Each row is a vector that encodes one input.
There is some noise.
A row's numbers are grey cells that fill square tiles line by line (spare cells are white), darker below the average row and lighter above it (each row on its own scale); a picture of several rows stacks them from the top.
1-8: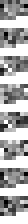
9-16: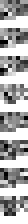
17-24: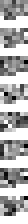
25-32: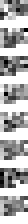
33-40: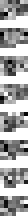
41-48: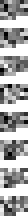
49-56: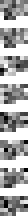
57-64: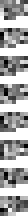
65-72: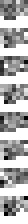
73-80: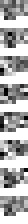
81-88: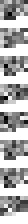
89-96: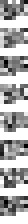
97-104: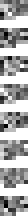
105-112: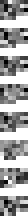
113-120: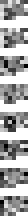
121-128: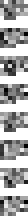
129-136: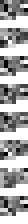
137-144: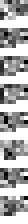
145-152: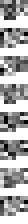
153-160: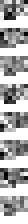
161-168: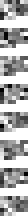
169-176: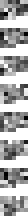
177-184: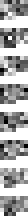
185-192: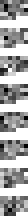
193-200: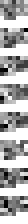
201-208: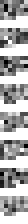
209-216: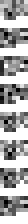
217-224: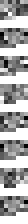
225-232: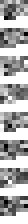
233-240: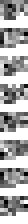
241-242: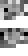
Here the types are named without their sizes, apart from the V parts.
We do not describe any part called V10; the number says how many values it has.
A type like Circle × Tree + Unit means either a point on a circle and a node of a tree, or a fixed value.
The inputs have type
Bool × V10 + List(Line).
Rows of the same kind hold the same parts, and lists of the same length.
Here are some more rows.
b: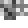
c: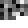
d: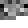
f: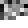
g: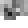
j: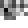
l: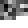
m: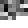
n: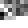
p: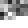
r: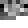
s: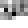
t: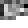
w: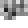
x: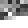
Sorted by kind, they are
b, g, j
c
d, f, n, p, r, t, x
l, m
s, w

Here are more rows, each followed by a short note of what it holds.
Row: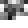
a list of two items
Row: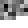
a list of one item
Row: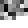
a list of one item
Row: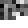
the empty list
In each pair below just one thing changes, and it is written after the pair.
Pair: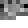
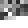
the true/false value
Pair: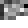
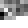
the true/false value
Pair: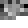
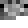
the value of V10
